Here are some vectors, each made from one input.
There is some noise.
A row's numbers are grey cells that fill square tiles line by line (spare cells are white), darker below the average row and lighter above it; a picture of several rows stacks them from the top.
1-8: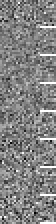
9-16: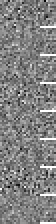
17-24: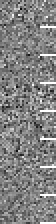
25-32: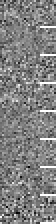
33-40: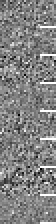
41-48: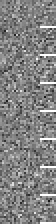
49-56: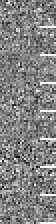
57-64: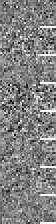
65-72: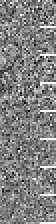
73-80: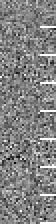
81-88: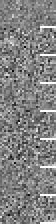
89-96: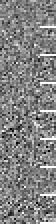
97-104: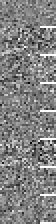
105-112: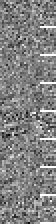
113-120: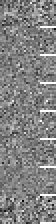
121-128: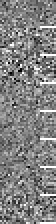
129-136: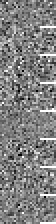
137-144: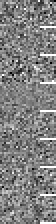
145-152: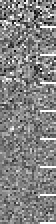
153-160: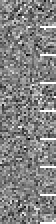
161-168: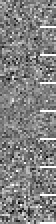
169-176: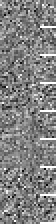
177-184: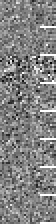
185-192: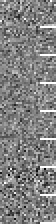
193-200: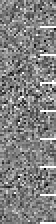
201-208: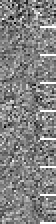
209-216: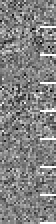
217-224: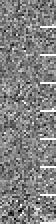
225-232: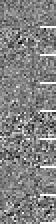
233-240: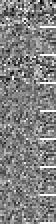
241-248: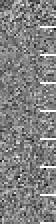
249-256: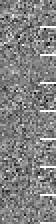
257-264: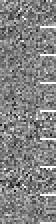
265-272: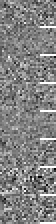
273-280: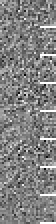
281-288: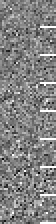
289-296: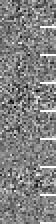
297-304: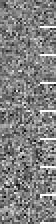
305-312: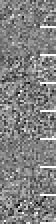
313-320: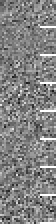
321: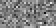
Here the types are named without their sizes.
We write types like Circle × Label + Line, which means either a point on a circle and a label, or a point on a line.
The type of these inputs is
Bool × Bool × Bool + Line + Tree.
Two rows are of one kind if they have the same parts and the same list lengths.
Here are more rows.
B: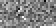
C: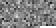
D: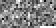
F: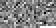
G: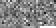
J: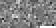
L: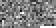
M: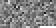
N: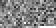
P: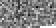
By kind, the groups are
B, P
C, D, J, L
F, G, M, N

